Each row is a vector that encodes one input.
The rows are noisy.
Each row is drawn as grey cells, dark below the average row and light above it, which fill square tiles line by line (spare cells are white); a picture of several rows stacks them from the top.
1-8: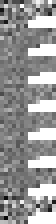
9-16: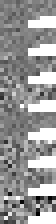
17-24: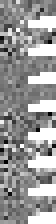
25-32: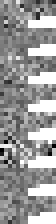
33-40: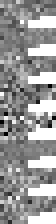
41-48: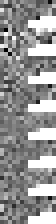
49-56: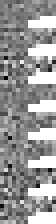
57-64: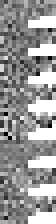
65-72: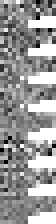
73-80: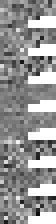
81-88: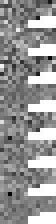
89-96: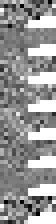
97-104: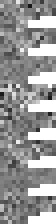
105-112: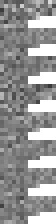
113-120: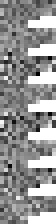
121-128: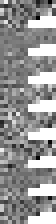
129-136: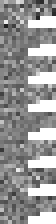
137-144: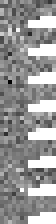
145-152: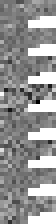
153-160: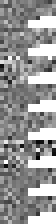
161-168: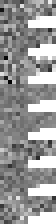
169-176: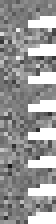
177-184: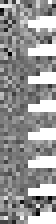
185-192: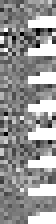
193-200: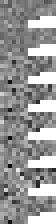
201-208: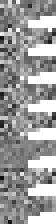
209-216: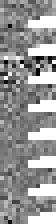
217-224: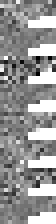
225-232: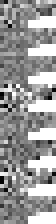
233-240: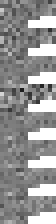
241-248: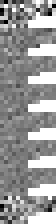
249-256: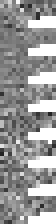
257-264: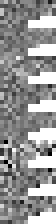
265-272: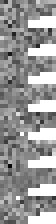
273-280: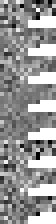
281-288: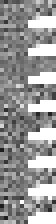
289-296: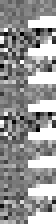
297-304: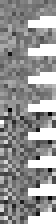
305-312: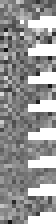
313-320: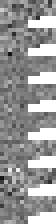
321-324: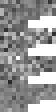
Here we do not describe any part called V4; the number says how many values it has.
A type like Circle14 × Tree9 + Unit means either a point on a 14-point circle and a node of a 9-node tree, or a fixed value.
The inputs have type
Bool × Bool × Bool × Bool + Label8 × V4 + Line11.
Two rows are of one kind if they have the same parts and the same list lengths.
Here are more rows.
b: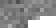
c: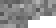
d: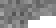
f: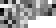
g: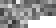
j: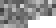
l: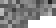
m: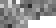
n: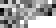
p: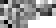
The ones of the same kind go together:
b, c, d, j, l
f, g, m, n
p

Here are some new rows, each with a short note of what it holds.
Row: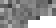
four true/false values
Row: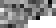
a point on an 11-point line
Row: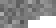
four true/false values
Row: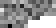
a point on an 11-point line
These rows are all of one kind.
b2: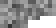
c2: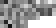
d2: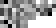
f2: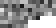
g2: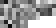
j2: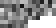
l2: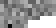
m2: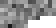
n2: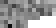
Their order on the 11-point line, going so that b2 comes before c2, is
f2, j2, b2, m2, g2, c2, n2, d2, l2.
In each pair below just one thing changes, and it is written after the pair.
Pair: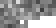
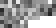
the label
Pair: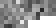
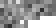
the value of V4
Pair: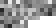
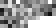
the label
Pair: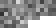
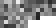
the value of V4
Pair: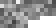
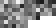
the value of V4
